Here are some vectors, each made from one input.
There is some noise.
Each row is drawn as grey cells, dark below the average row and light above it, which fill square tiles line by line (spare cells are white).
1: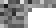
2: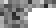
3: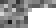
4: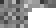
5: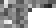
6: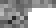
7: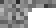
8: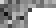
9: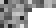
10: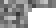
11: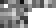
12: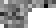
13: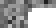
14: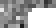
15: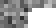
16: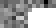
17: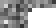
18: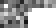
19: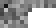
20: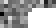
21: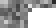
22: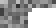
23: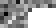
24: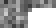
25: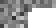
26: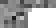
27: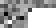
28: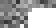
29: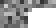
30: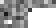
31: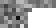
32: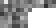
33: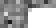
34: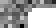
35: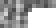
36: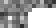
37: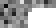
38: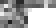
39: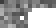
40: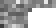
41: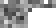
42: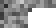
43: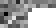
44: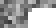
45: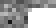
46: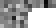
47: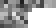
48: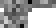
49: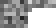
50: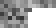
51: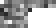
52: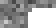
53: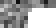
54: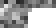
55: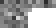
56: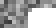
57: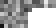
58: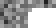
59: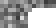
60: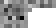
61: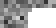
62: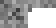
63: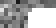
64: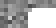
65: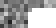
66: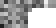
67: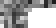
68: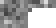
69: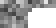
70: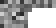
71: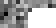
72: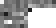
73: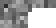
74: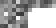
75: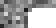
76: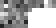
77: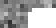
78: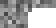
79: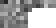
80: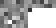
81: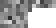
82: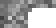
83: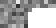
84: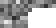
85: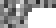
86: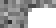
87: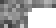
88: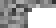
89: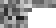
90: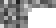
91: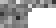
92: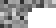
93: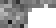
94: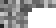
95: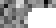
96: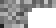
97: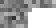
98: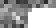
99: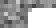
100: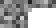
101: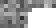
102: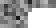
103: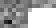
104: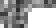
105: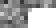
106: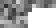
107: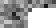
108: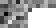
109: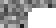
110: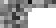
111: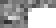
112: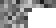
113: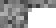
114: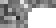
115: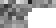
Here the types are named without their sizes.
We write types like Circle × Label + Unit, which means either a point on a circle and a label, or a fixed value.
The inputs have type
Line × Line × Line × Line × Line × Line.
